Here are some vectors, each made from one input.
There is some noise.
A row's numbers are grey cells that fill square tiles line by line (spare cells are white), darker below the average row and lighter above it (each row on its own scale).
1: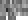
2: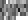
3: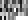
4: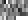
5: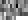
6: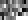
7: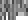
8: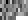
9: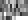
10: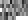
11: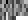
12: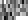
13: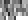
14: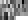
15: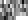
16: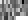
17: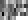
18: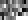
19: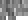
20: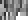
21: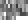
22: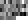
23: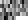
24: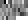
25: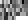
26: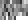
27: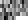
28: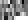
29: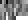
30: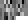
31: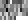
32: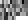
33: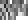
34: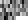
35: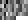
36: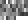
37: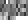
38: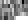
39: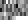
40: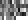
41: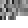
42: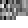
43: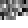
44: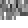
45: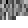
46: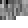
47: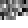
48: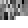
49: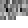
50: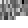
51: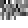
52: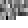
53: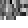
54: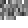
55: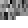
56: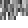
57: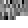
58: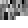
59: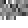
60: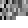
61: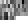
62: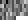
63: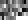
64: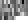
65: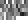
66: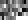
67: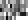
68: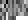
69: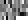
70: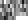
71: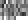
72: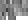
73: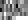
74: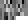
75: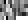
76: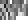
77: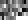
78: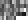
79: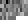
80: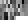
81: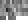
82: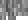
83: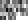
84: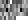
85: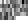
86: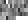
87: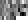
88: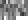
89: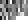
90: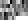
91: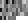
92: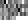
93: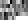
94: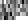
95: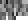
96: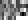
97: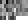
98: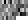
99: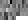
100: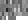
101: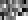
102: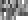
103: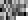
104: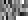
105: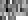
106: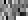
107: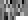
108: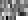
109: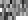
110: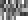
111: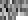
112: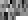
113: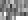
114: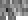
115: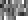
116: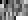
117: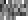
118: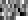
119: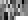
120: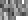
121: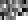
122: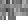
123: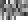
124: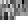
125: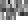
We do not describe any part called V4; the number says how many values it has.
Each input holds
a list of up to three items, each a point on a 5-point line and a value of V4.
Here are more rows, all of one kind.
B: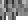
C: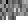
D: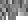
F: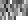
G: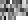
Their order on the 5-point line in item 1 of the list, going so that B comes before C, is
G, F, D, B, C.
